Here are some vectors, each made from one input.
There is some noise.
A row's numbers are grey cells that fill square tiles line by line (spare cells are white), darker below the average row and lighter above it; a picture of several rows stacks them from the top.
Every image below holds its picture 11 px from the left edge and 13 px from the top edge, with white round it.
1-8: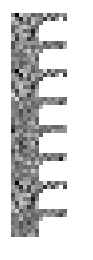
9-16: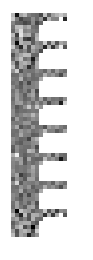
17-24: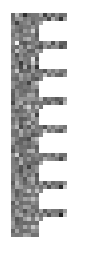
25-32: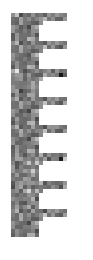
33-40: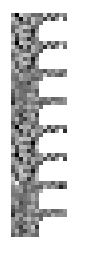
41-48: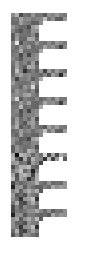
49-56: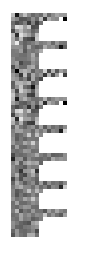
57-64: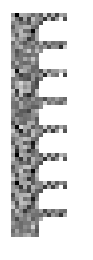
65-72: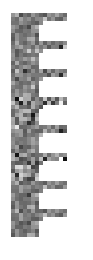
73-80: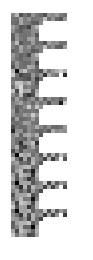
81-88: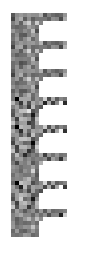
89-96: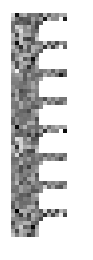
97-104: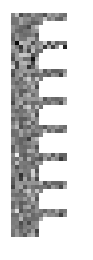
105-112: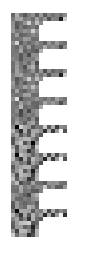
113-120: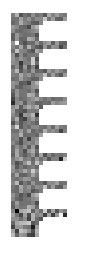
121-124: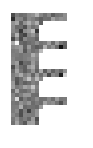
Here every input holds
either a point on a 3-point line, a point on a 4-point line and a true/false value, or a point on an 8-point line.
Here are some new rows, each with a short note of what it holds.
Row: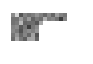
a point on an 8-point line
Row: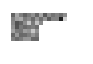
a point on an 8-point line
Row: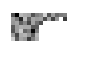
a point on a 3-point line, a point on a 4-point line and a true/false value
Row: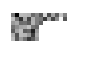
a point on a 3-point line, a point on a 4-point line and a true/false value
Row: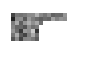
a point on an 8-point line
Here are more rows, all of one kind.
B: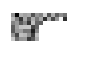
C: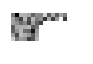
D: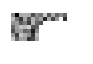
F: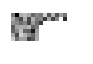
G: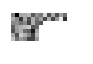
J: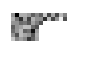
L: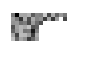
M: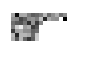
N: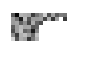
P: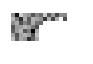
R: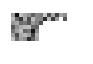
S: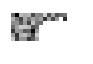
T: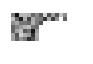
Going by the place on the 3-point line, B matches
D, L and R.
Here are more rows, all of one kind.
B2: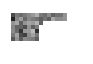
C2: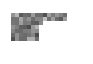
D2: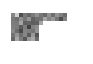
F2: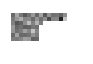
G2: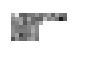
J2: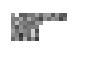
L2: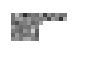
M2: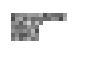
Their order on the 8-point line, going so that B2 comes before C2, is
B2, M2, F2, L2, C2, D2, G2, J2.
